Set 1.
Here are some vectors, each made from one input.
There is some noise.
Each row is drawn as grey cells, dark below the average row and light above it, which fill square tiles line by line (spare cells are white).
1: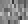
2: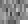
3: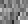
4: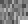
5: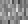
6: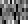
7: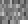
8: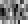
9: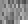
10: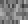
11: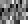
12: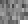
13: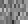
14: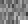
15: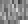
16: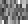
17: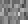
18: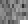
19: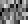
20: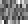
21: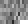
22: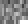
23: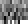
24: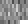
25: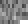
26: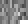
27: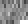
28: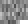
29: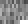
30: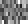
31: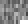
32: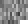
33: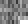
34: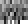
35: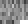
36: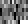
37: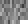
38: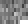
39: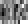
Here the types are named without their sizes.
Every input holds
either a point on a circle, or three true/false values.
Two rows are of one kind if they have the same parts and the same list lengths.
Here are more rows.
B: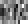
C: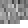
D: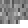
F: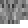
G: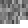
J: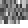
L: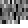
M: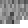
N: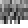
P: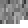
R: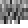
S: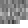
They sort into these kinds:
B, J, L, N, R
C, D, F, G, M, P, S

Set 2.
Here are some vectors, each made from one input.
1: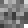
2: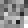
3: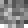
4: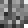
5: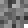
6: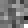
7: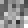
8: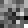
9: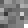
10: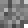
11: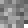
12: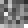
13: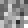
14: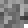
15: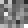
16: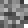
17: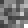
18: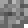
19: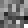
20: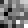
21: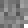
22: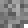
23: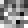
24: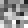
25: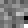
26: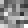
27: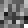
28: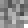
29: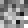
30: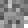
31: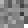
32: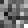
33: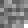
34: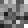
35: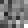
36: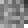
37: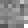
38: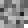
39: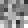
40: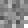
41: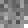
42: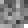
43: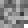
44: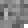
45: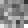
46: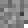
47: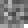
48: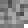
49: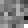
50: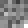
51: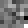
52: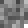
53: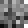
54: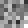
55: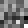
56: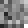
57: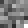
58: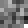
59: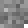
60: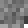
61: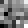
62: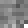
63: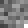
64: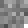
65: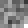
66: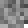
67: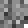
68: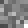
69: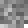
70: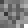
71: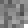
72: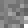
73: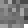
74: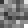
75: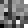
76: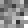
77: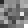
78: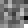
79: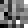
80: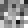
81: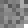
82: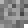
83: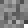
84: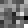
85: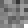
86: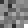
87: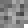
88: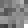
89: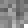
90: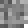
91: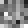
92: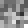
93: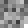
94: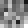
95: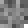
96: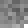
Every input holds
a point on a 6-point line and four true/false values.
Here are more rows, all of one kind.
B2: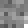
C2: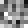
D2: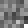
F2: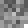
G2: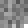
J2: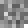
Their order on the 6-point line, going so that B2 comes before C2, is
D2, G2, J2, B2, F2, C2.
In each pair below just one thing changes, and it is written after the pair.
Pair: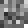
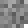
one of the four true/false values
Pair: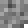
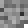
the place on the 6-point line
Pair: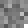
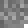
one of the four true/false values
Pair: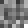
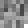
one of the four true/false values
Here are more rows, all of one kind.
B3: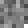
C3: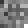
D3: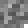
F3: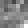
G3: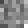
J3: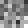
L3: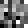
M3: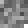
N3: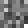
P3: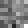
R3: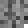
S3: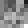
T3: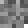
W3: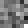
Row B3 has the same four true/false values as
M3, N3, R3 and T3.
